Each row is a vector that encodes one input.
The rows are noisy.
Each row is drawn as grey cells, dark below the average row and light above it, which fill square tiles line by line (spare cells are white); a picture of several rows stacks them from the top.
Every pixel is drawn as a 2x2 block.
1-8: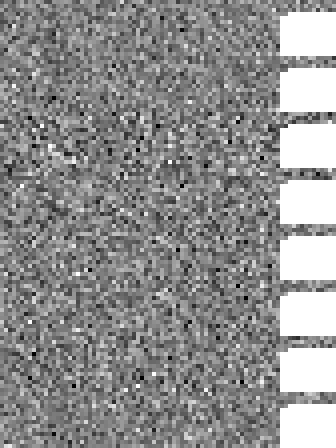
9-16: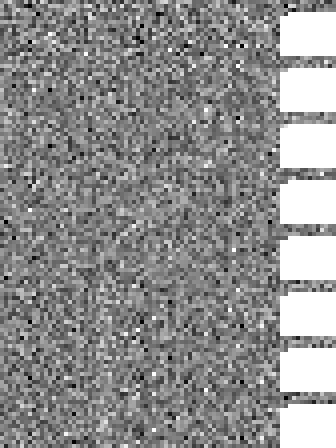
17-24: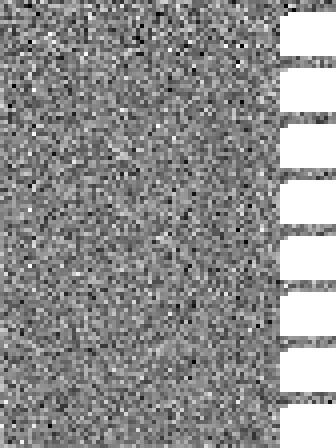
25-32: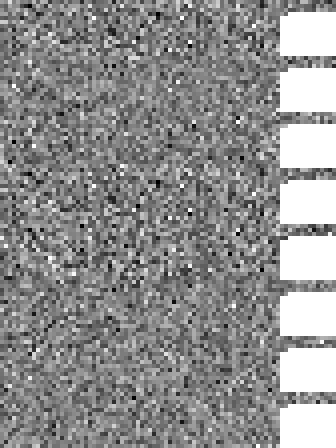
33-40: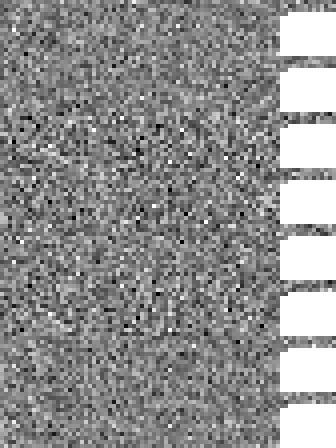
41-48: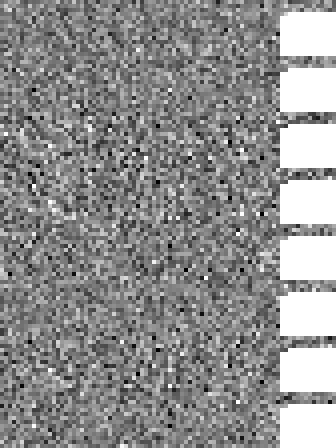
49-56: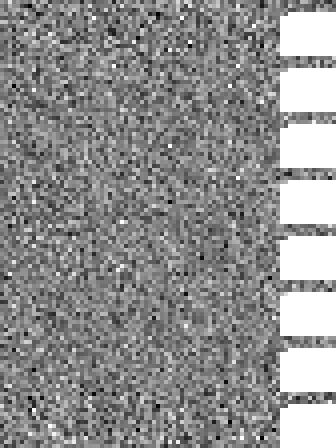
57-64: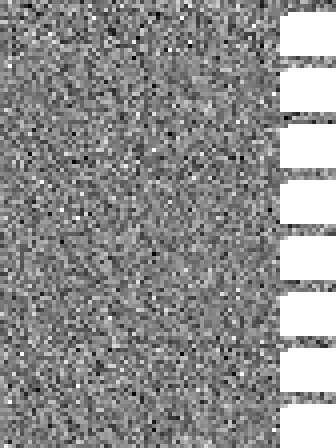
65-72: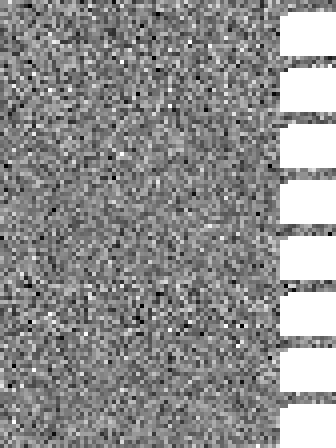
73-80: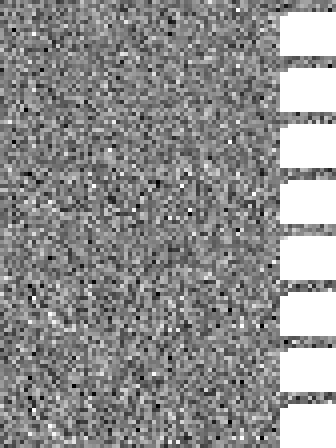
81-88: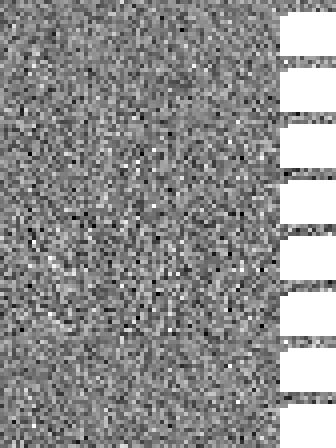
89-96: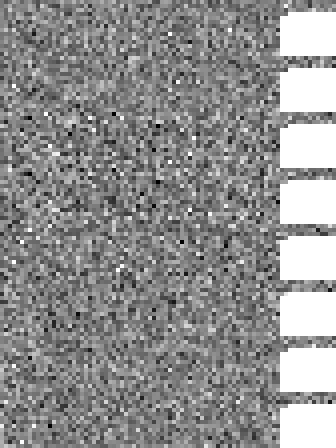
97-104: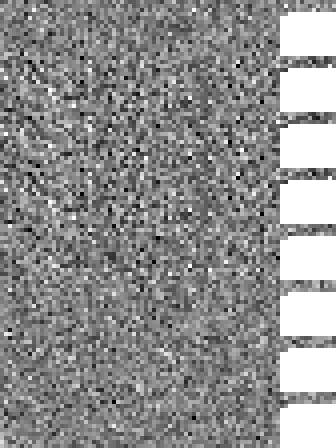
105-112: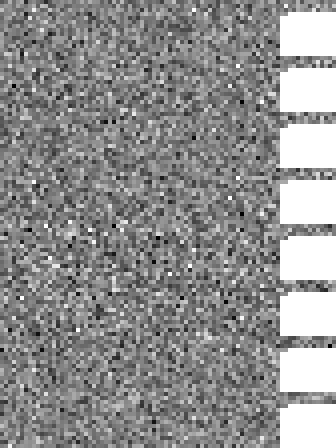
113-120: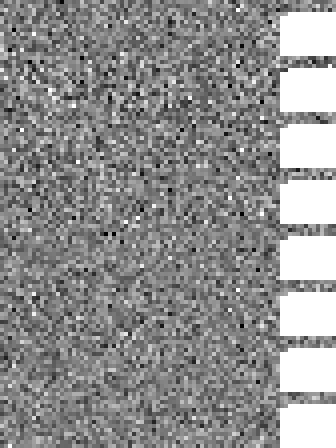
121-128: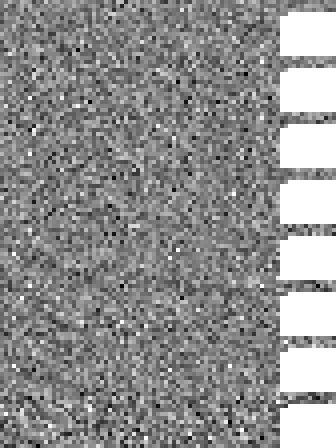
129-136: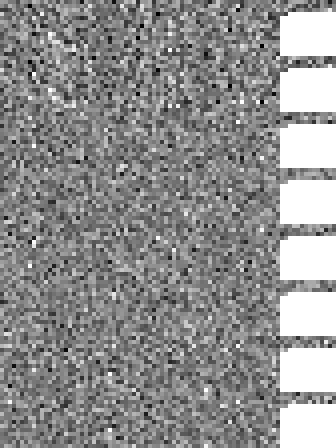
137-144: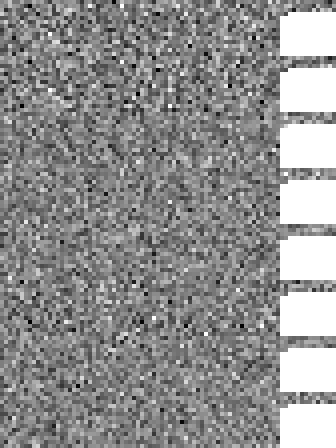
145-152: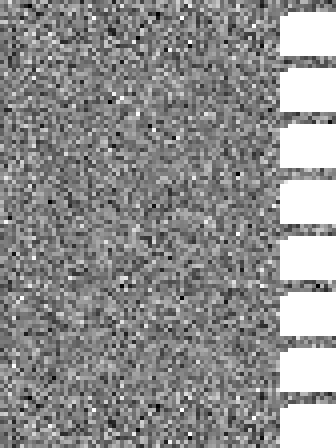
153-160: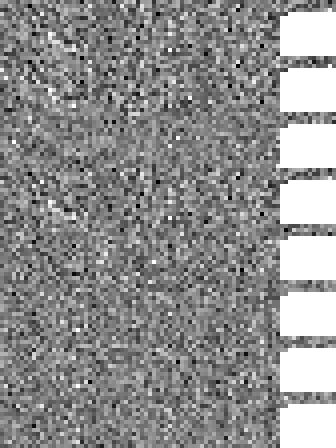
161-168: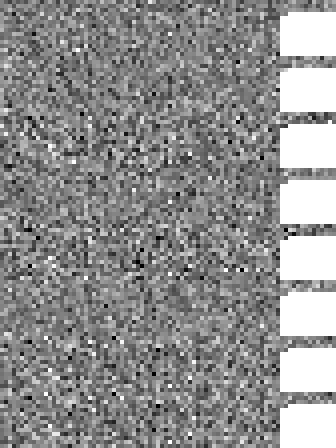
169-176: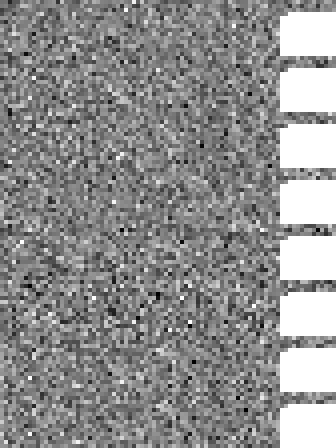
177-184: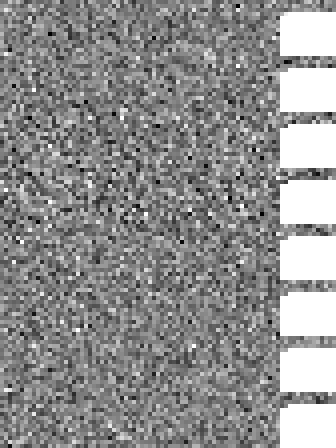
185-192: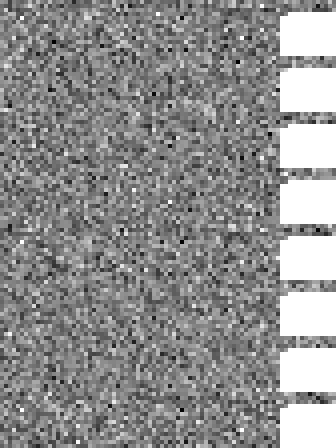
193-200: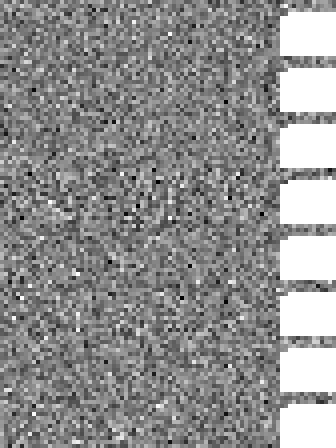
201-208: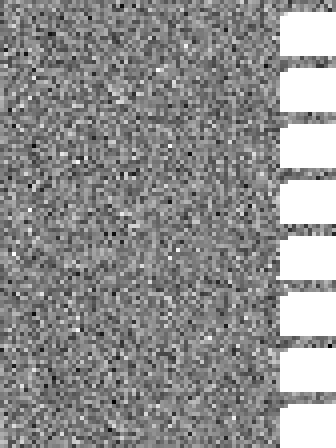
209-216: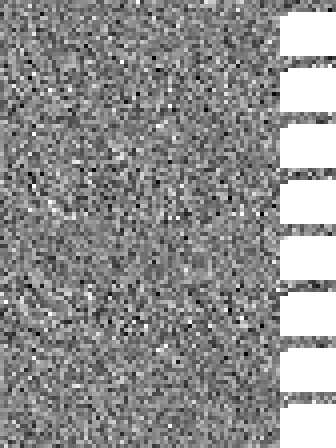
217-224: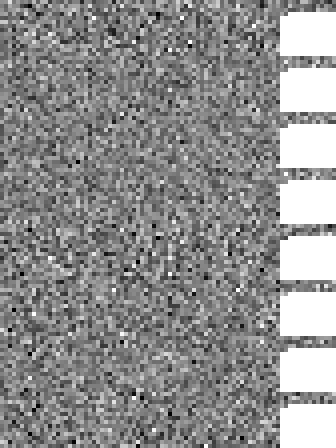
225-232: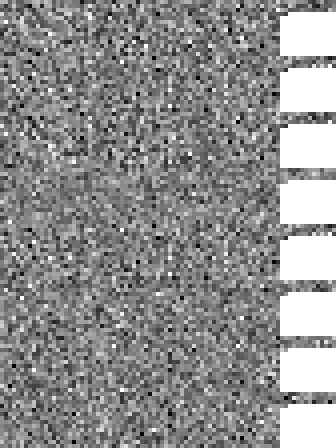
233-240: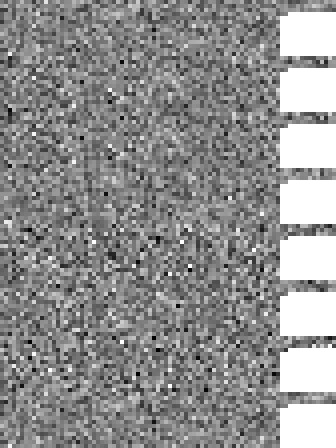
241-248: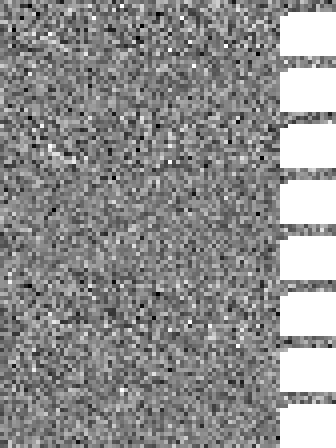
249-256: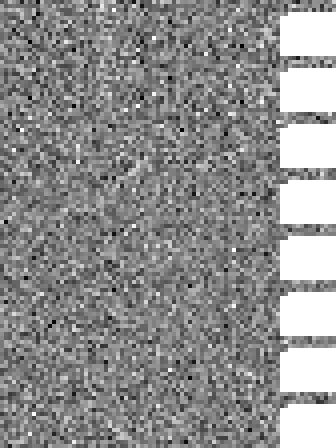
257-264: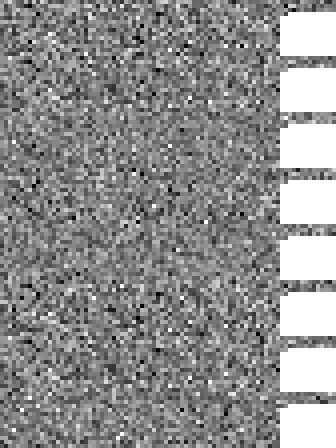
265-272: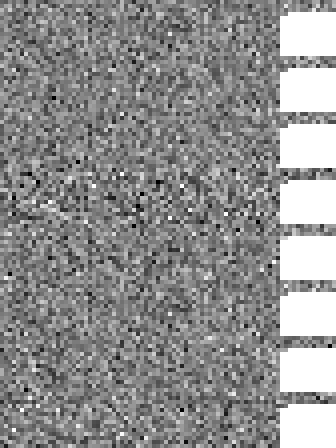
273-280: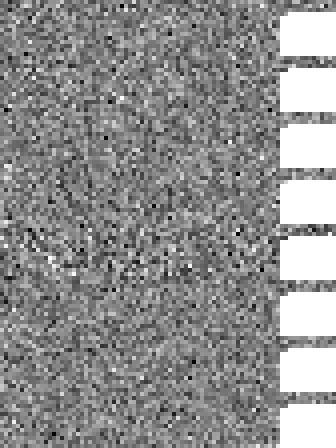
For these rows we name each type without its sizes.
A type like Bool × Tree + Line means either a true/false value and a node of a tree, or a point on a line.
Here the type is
(Circle + Unit) × Line.
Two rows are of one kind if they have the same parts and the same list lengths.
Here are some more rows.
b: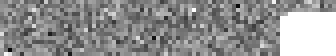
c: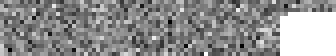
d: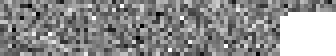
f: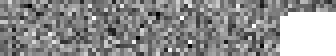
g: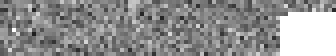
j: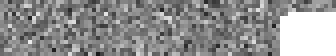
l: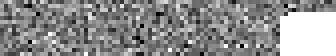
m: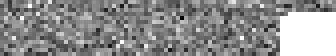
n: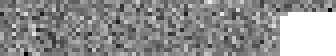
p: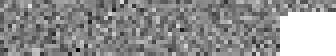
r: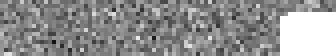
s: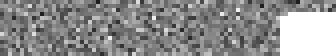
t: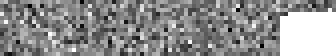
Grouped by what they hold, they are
b, c, g, j, m, n, p, r, s
d, f, l, t

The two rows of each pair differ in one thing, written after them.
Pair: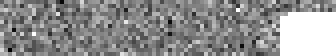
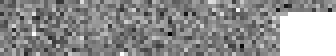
the place on the circle
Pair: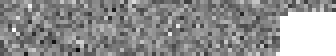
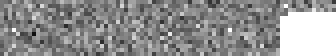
the place on the circle
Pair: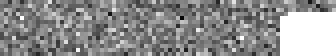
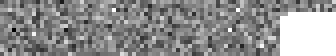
the place on the line
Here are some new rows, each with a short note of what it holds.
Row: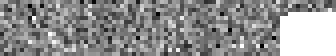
a point on a line
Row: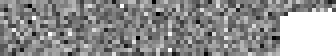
a point on a line
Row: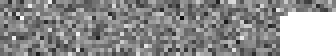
a point on a circle and a point on a line
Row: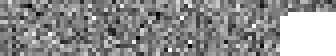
a point on a line
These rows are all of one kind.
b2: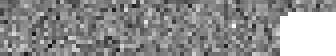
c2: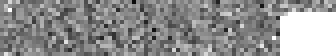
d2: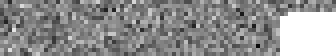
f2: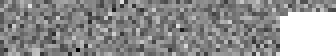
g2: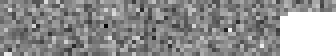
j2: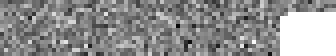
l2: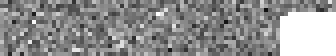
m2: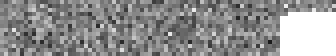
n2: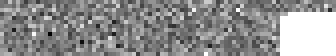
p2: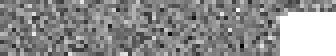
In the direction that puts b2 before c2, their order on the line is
l2, j2, b2, d2, m2, f2, g2, c2, n2, p2.
